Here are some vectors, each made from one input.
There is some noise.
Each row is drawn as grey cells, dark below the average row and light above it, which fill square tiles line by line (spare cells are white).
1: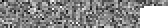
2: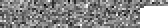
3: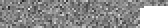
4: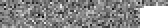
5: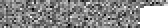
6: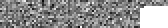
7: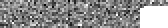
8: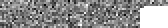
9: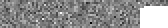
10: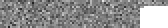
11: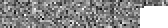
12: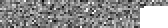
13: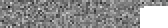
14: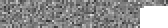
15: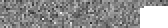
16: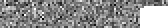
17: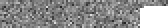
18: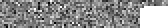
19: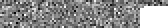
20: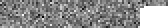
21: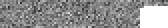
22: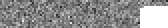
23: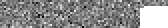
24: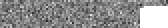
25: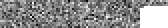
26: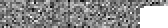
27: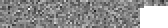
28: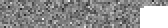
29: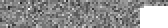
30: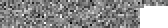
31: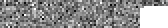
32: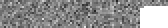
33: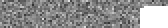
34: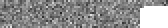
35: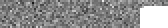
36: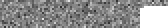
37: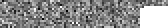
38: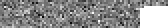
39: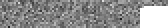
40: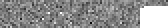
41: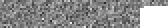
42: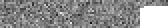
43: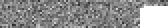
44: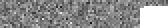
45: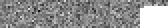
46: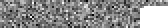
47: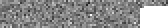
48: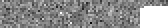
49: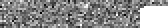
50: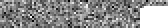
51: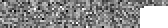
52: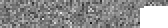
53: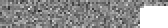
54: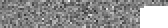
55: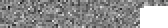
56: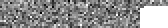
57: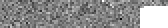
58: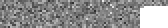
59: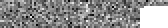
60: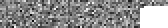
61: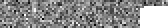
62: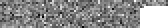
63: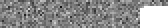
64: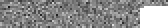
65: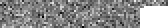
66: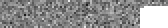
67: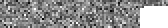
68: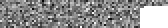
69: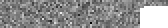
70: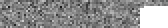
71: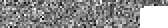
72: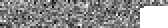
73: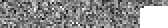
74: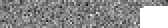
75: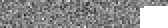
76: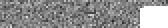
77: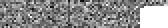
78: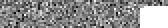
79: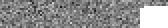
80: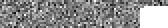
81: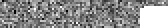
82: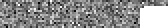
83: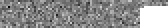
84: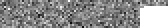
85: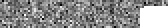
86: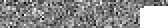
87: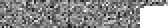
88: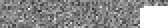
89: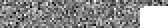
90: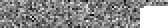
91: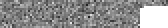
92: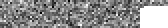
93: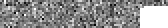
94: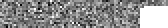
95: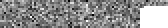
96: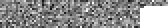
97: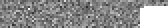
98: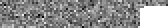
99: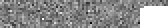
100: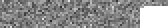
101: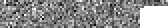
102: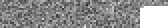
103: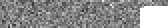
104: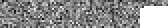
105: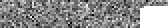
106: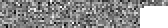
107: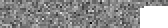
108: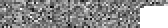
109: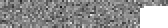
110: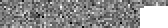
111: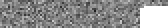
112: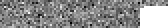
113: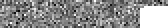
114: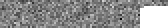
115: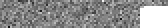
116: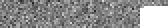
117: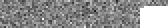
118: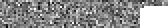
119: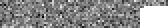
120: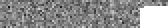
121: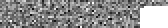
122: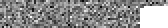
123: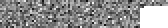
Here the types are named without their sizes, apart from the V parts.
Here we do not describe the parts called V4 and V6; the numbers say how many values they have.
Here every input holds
either a point on a line, or a true/false value and a value of V6, or a value of V4.
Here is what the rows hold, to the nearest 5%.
About 20% of them hold a point on a line. About 55% of them hold a true/false value and a value of V6. The rest hold a value of V4.
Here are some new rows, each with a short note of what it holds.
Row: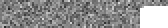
a true/false value and a value of V6
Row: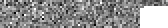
a point on a line
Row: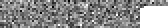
a value of V4
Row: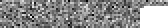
a value of V4
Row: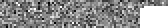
a point on a line
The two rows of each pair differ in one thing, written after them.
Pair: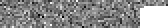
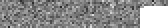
the true/false value
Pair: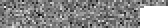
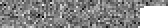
the value of V6
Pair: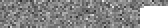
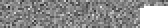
the value of V6
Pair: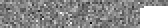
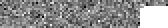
the true/false value
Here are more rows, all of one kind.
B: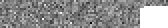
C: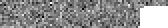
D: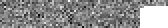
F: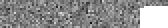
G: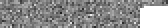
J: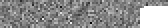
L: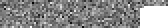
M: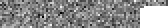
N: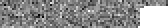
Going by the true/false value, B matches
F, G and J.
